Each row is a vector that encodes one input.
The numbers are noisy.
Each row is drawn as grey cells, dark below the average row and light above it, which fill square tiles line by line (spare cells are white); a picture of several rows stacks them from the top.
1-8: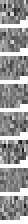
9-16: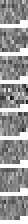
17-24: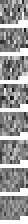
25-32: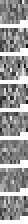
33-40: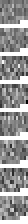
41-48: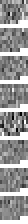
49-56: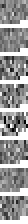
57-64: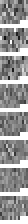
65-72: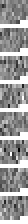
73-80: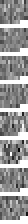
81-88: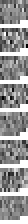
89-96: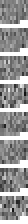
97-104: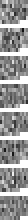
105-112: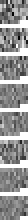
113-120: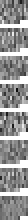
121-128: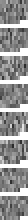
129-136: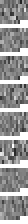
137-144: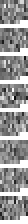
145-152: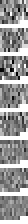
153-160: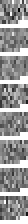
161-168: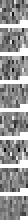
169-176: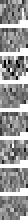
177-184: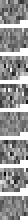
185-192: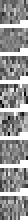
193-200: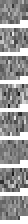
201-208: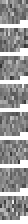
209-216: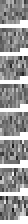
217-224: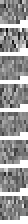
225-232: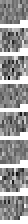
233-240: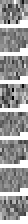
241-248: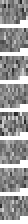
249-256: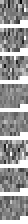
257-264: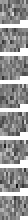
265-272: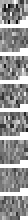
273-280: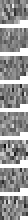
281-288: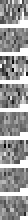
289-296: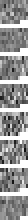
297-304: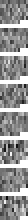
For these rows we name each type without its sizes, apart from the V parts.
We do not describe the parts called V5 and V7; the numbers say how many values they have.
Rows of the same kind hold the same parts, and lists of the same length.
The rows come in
3 kinds.
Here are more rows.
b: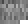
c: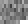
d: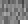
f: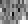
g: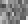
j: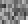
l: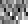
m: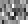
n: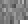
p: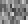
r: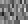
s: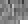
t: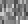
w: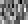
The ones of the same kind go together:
b, d, m, s, t
c, g, j, n, p, r, w
f, l

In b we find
a point on a line and a value of V7.
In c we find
a point on each of two lines.
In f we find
a true/false value and a value of V5.
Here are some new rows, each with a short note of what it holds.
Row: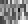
a true/false value and a value of V5
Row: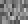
a point on each of two lines
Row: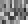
a point on each of two lines
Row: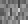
a point on a line and a value of V7
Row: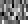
a point on each of two lines
